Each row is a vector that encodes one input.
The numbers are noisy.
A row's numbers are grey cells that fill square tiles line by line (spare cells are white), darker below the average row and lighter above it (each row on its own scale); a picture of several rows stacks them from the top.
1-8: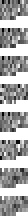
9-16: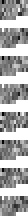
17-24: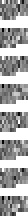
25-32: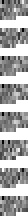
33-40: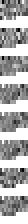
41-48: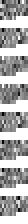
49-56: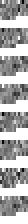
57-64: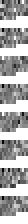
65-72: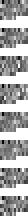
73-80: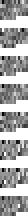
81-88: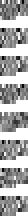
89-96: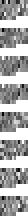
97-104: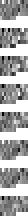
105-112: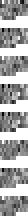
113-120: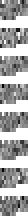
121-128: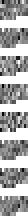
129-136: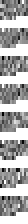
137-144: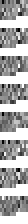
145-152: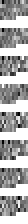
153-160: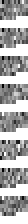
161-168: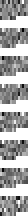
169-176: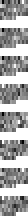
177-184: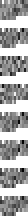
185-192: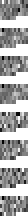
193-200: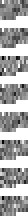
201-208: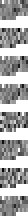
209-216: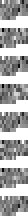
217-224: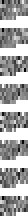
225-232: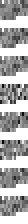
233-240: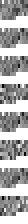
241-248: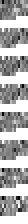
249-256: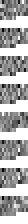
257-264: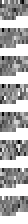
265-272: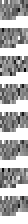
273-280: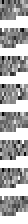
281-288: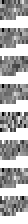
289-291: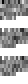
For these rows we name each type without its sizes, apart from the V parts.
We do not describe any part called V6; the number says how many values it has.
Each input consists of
a true/false value, together with either a point on a circle, or a value of V6.
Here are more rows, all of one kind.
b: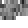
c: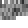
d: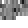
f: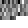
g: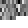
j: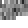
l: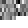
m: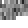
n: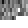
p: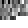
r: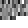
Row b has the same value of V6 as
p and r.
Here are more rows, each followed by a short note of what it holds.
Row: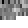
a point on a circle and a true/false value
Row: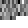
a true/false value and a value of V6
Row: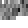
a point on a circle and a true/false value
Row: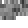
a true/false value and a value of V6
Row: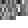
a true/false value and a value of V6
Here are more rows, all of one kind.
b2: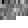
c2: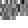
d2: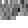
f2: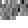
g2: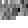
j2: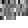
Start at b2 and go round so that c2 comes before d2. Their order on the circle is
b2, c2, d2, f2, j2, g2.
